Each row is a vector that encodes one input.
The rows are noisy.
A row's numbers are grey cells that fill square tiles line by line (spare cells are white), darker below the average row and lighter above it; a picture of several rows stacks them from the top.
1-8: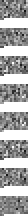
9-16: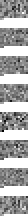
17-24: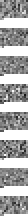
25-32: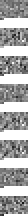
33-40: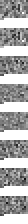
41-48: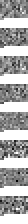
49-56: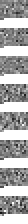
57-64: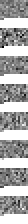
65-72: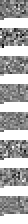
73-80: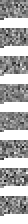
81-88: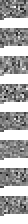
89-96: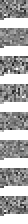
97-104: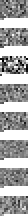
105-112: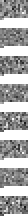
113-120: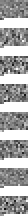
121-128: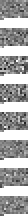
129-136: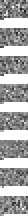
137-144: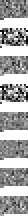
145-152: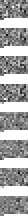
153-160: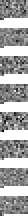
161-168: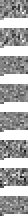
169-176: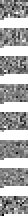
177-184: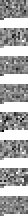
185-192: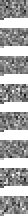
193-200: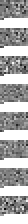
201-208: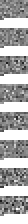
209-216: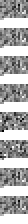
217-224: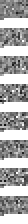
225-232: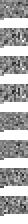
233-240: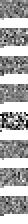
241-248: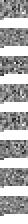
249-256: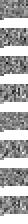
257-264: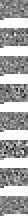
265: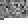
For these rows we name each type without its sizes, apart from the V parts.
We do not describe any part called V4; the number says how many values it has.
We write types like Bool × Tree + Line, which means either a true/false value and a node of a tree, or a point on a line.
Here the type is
List(Circle × V4 + Line).
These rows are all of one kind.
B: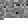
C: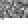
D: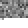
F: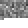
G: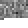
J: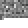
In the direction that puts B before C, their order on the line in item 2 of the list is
J, B, G, F, C, D.
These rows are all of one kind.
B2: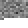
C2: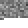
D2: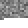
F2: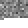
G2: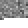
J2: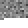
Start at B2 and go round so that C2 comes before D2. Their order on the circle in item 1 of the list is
B2, C2, G2, D2, F2, J2.
